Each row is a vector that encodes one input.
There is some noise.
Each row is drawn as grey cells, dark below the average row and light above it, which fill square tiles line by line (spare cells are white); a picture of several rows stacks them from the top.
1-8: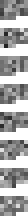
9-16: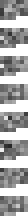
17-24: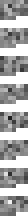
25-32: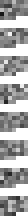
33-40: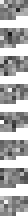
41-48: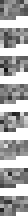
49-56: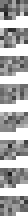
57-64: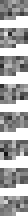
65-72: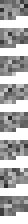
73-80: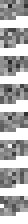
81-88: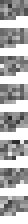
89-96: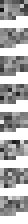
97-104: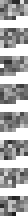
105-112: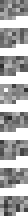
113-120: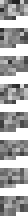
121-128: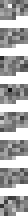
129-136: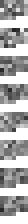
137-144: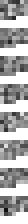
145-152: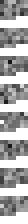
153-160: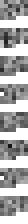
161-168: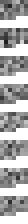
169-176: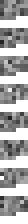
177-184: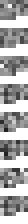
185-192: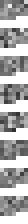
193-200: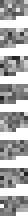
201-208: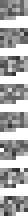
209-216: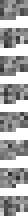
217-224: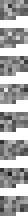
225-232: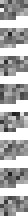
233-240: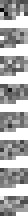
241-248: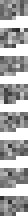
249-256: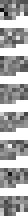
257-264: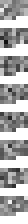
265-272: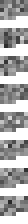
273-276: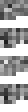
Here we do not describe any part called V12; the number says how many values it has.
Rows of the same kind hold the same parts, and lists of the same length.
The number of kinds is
3.
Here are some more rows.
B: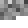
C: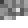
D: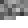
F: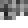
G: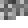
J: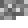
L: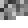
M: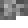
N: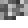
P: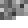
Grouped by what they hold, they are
B, P
C, D, J, M
F, G, L, N

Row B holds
a point on an 18-point circle and a value of V12.
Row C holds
a value of V12.
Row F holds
a point on a 10-point line.
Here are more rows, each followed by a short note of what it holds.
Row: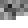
a point on an 18-point circle and a value of V12
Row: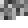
a point on a 10-point line
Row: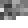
a point on an 18-point circle and a value of V12
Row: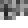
a point on a 10-point line
